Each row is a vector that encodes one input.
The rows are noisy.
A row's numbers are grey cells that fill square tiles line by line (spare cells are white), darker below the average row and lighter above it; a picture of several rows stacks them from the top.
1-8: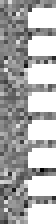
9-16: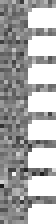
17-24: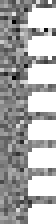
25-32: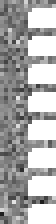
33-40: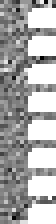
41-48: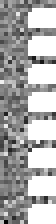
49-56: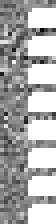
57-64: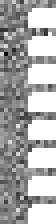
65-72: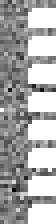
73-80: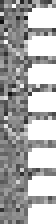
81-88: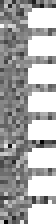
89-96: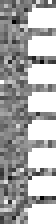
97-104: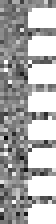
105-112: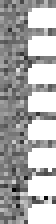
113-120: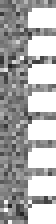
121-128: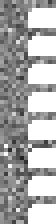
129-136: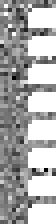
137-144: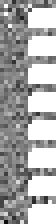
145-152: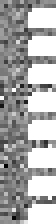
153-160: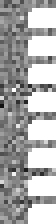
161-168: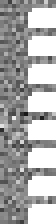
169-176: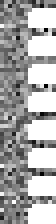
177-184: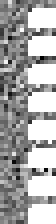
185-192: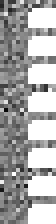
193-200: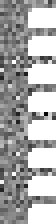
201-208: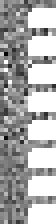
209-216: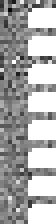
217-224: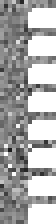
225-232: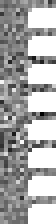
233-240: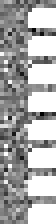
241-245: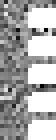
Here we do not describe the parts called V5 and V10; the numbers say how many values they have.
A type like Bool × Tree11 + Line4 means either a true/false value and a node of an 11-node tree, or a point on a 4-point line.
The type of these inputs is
Bool × (Line9 + V5) + V10.
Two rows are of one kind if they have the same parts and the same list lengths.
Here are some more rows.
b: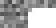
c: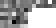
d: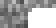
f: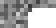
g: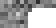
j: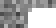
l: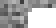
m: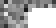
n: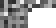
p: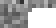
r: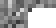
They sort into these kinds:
b, f, g, j
c, m, n
d, l, p, r

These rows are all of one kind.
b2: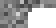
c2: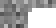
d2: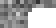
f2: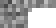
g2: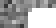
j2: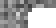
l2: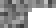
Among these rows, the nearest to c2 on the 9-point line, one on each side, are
b2 and d2.
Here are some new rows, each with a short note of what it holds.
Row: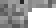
a true/false value and a value of V5
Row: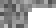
a point on a 9-point line and a true/false value
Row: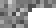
a true/false value and a value of V5
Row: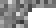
a true/false value and a value of V5
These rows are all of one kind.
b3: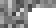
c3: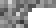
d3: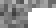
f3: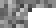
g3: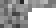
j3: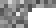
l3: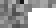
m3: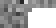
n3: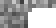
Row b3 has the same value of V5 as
g3, l3 and m3.
